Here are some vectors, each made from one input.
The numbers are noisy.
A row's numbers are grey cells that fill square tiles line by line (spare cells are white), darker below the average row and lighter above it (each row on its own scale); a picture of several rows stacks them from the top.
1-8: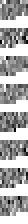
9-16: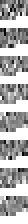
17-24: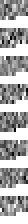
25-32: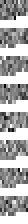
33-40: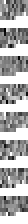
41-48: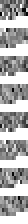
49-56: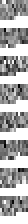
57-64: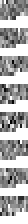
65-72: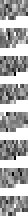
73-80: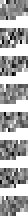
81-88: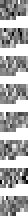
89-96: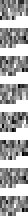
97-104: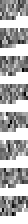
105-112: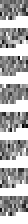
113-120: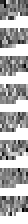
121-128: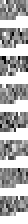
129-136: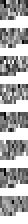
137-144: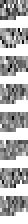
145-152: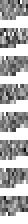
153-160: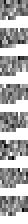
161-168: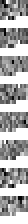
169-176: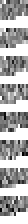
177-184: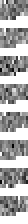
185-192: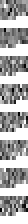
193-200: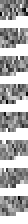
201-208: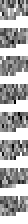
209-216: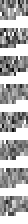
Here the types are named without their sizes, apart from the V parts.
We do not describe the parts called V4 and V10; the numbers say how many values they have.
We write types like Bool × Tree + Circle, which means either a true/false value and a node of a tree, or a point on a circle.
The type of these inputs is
(Line + V10) × V4 + Tree.
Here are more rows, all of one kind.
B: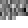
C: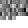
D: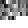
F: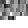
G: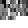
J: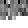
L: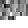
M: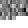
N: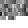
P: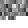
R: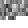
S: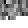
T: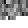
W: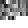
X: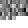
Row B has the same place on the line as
C, J, M and X.
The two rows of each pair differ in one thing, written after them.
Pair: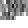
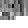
the value of V4
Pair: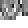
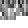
the value of V10
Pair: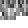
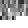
the value of V4
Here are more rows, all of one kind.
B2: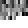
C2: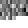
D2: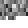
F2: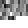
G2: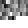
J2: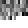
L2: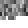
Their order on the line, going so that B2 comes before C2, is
F2, G2, D2, L2, B2, J2, C2.
